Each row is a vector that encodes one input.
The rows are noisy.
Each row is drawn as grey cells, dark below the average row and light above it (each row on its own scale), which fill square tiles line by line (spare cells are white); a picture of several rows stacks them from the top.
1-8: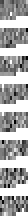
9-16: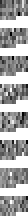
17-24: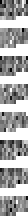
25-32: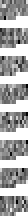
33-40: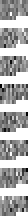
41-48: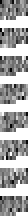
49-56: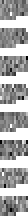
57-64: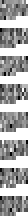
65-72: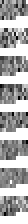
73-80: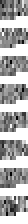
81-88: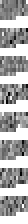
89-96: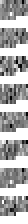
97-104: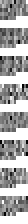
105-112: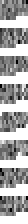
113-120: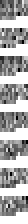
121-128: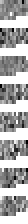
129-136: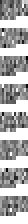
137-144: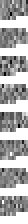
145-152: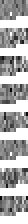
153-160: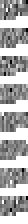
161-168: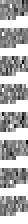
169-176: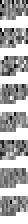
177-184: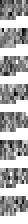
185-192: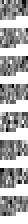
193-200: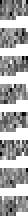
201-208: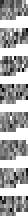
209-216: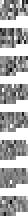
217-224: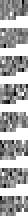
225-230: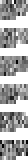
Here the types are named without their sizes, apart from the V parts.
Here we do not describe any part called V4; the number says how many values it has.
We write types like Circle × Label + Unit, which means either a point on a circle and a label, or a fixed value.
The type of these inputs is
Bool × (Label + Tree) × List(V4).
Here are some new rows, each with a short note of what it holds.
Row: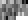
a label and a true/false value, together with a list of one item
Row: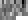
a label and a true/false value, together with a list of one item
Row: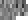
a label and a true/false value, together with a list of two items
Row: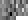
a node of a tree and a true/false value, together with a list of one item
